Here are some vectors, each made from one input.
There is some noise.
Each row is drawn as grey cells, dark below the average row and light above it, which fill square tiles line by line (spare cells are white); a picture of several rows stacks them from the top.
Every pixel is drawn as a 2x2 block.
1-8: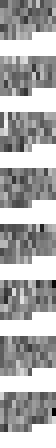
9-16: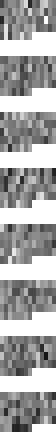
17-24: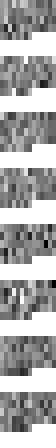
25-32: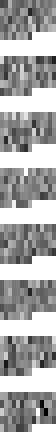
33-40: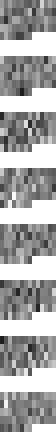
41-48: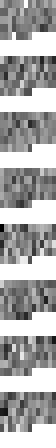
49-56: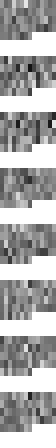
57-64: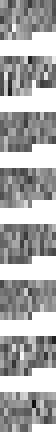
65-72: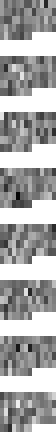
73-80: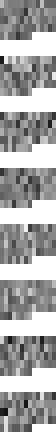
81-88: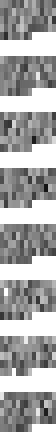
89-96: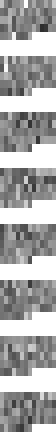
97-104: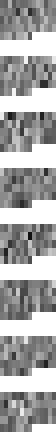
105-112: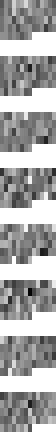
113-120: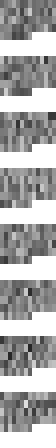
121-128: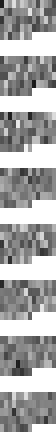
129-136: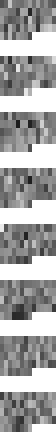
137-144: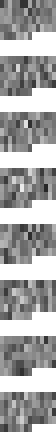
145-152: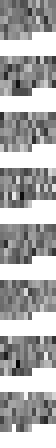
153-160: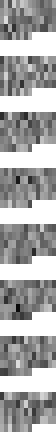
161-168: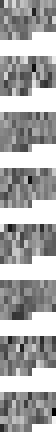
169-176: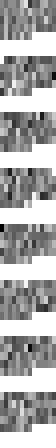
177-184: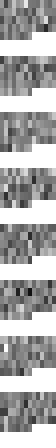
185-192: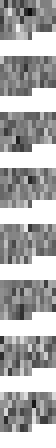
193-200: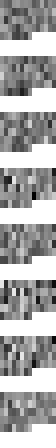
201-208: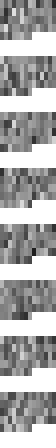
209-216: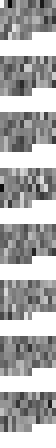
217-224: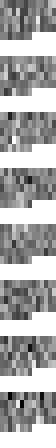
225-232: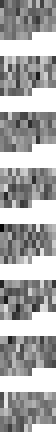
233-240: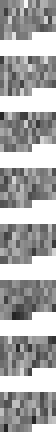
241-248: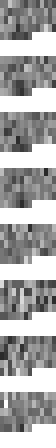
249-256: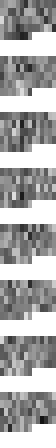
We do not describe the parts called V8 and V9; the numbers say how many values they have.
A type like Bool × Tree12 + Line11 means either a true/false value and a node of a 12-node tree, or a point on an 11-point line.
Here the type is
Bool × (Line6 + V9) + Line7 + V8.
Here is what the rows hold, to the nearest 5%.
About 20% of them hold a point on a 7-point line. About 55% of them hold a true/false value, together with either a point on a 6-point line, or a value of V9. The rest hold a value of V8.
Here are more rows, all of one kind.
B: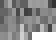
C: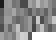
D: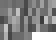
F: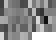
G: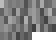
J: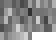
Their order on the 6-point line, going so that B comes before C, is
B, F, J, C, G, D.
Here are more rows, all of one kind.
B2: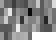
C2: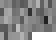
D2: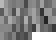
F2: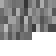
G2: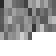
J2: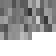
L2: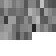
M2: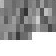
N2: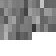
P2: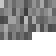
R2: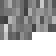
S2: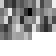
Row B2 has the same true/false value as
C2, G2, J2 and S2.
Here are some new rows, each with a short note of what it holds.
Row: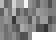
a value of V8
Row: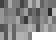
a true/false value and a value of V9
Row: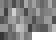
a point on a 7-point line
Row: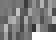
a point on a 6-point line and a true/false value
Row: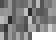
a true/false value and a value of V9
